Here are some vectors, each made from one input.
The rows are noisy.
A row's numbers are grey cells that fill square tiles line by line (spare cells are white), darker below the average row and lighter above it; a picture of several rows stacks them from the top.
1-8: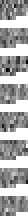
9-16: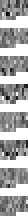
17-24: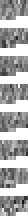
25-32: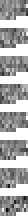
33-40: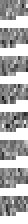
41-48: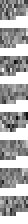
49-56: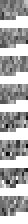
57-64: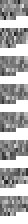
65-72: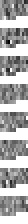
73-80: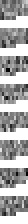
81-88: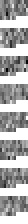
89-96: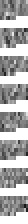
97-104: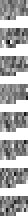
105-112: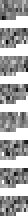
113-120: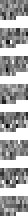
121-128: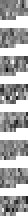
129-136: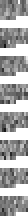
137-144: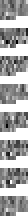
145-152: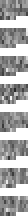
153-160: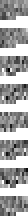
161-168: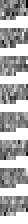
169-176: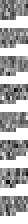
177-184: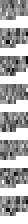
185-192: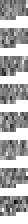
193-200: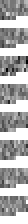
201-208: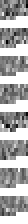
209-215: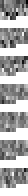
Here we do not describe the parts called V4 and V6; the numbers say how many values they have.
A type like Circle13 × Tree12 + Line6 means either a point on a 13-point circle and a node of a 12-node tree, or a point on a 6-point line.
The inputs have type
((Bool × Bool × Bool + V6) × V4 + Label8) × Line5 × Line5.
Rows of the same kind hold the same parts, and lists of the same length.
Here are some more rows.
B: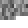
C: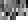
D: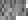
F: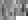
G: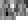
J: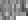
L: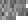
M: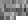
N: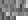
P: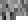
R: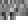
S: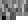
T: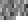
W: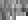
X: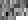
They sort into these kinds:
B, D, F, J, L, N, P, R, W
C, G, X
M, S, T

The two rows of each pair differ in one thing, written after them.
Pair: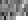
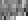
the value of V4
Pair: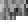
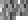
the value of V4
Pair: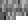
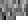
the place on one of the two 5-point lines
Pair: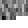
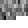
the value of V6
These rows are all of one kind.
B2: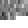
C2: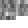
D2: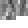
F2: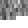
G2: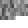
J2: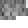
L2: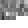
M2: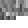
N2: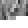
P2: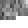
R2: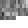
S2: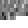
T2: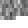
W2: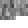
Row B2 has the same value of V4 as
J2, P2, R2 and S2.
